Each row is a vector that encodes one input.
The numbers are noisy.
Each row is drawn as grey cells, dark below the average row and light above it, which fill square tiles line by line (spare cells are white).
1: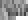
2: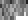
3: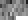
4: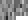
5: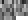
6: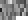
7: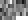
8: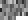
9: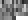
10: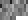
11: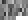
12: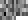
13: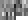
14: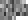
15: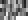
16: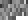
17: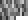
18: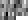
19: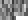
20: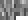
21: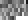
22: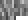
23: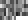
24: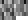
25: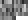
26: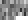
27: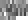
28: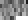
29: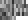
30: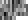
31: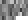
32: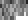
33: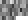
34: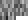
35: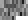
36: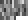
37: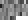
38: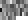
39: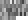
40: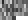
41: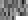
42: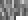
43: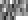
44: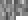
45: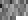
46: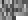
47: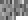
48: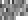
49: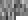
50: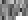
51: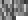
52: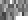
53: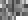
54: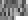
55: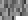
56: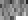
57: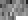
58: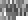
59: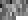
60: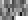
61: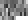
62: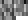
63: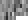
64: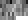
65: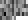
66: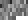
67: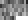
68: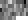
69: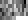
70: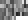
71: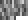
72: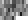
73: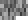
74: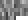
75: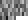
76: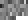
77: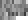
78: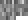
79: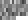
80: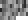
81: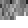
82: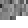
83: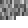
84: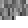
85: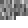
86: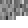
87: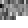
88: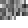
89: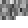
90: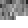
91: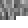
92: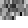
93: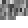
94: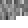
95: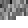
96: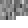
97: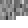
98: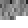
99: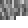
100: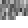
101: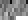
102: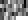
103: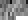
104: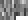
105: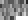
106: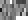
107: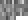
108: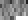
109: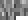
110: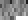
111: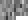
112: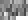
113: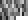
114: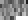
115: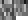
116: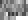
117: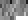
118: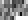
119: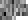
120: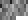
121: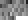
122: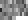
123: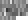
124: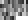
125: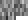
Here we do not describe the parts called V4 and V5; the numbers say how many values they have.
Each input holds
either one of 6 labels, a value of V4 and a value of V5, or three true/false values.
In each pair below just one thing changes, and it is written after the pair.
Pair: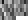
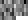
the value of V5
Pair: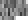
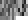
the value of V4
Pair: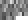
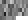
the value of V4
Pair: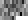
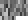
the value of V4
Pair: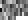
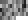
the value of V5
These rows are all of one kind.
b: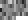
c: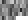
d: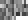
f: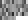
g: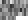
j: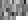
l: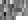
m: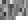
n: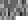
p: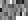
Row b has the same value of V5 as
d, g, j and m.
